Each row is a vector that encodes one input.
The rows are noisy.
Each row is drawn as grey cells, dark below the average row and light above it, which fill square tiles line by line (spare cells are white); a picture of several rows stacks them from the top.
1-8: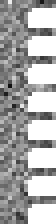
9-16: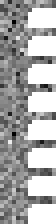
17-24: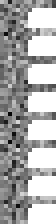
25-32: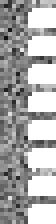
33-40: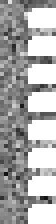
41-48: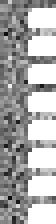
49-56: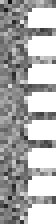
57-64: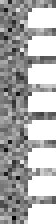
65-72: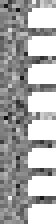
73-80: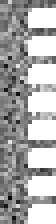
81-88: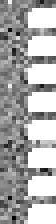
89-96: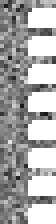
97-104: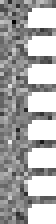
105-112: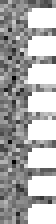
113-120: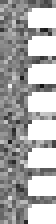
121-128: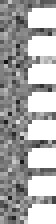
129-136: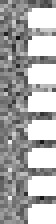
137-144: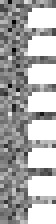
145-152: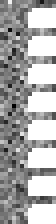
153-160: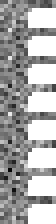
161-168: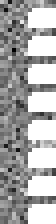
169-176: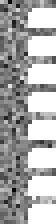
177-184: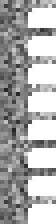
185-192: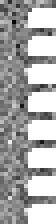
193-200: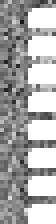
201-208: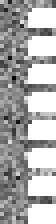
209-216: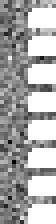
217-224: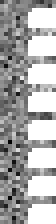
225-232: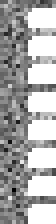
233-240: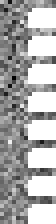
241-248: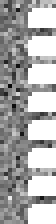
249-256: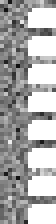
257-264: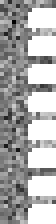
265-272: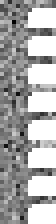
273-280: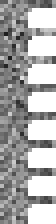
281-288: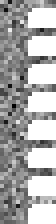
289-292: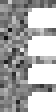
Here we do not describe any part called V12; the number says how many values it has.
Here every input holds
either a point on a 10-point circle and a true/false value, or a value of V12.
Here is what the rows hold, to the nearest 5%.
About 45% of them hold a point on a 10-point circle and a true/false value. The rest hold a value of V12.
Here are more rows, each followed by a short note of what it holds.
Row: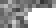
a value of V12
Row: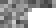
a value of V12
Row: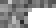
a value of V12
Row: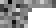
a point on a 10-point circle and a true/false value
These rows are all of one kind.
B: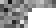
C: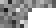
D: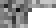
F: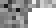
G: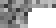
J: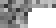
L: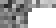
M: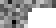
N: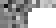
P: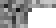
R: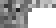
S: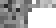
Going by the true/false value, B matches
C and M.
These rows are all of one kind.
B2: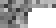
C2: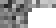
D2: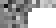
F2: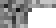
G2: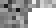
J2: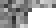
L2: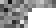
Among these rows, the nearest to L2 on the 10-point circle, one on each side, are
B2 and G2.
